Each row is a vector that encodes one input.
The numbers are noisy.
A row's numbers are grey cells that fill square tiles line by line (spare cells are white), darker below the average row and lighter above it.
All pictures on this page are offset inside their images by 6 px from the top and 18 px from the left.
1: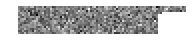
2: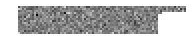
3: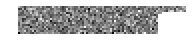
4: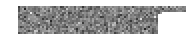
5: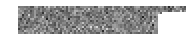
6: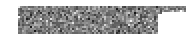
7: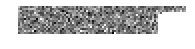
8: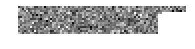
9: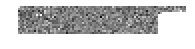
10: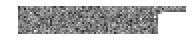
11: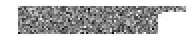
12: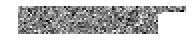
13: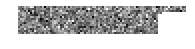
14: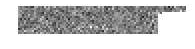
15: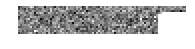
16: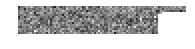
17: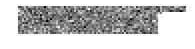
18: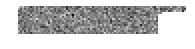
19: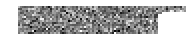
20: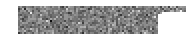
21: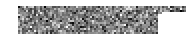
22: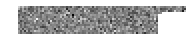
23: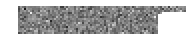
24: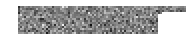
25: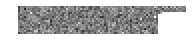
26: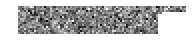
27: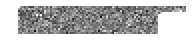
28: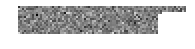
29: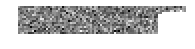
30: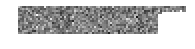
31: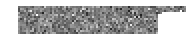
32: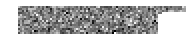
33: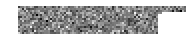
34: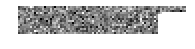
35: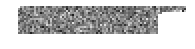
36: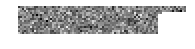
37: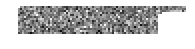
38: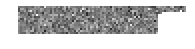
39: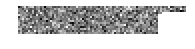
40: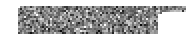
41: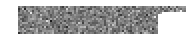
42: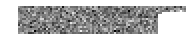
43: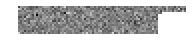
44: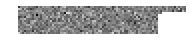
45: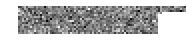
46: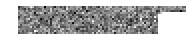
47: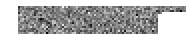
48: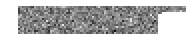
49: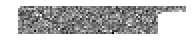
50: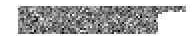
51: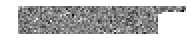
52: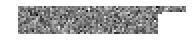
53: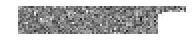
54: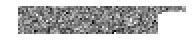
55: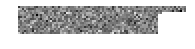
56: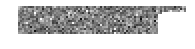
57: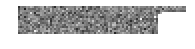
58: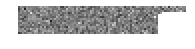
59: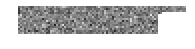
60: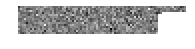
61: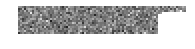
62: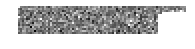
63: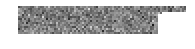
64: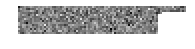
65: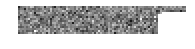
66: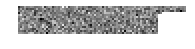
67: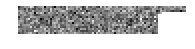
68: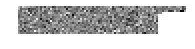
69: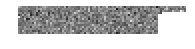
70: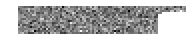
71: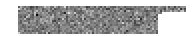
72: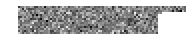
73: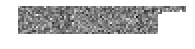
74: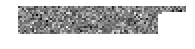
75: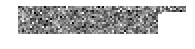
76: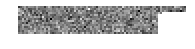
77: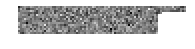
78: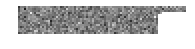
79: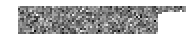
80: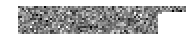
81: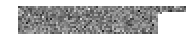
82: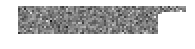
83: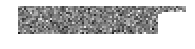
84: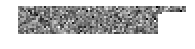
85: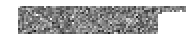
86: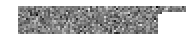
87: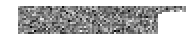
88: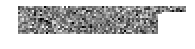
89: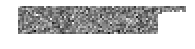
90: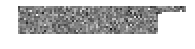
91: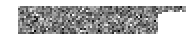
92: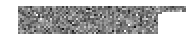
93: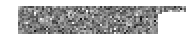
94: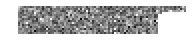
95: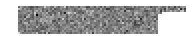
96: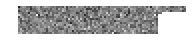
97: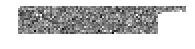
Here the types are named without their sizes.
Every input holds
a label and a point on a line.
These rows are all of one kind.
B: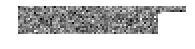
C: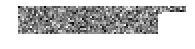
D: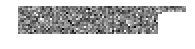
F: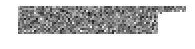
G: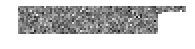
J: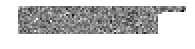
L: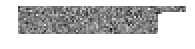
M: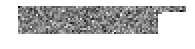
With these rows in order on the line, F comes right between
D and G.
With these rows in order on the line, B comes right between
C and M.
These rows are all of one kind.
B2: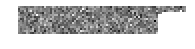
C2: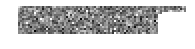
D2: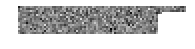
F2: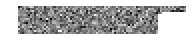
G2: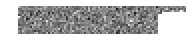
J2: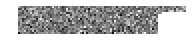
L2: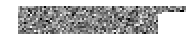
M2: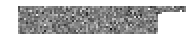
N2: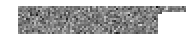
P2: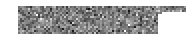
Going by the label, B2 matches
D2, F2 and M2.
